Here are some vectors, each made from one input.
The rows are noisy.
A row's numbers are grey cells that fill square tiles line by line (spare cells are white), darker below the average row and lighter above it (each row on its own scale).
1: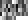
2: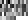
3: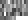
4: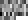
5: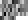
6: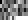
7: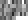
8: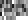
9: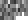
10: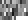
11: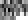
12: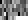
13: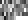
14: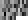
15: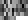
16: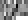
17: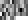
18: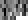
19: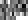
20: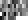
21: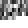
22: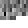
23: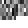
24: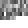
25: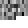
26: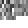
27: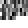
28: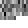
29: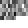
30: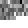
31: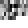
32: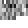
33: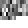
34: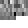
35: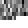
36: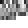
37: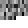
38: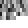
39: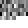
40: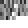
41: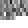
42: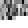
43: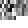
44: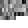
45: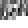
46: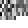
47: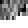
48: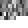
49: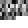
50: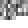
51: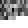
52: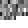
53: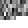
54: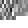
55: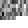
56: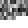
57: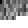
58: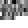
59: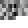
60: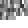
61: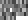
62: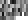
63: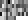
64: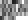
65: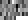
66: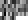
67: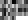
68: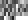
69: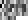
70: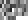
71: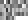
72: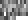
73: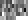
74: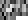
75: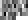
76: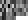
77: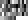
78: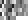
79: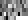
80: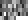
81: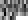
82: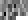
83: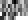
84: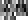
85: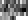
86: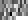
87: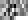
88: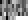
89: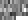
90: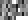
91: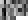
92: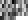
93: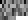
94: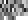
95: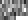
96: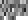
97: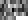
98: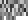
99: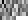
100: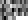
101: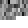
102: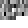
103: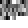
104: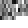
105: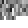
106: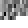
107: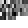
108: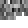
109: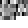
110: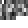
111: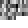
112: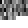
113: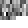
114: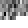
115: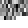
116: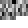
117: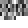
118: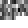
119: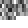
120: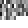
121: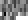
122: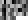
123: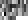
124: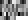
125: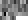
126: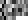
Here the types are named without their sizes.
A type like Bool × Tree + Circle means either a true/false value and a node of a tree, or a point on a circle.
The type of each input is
(Label + Line) × Line.
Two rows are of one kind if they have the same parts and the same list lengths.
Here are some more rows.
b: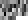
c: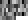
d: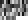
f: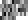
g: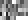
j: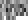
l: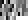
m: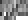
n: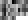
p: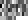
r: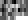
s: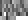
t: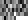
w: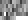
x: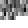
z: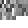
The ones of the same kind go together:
b, d, f, j, l, n, p, r, s, t, x, z
c, g, m, w

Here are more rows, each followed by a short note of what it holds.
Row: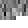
a point on each of two lines
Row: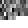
a point on each of two lines
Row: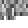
a label and a point on a line
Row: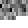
a point on each of two lines
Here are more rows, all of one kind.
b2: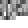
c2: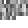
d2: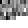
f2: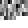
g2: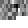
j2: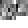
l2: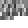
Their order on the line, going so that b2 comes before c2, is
d2, b2, f2, c2, g2, l2, j2.
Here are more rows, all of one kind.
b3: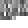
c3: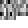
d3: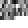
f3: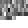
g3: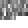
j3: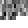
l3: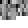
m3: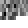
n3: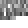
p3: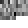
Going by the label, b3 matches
d3, f3, g3 and n3.
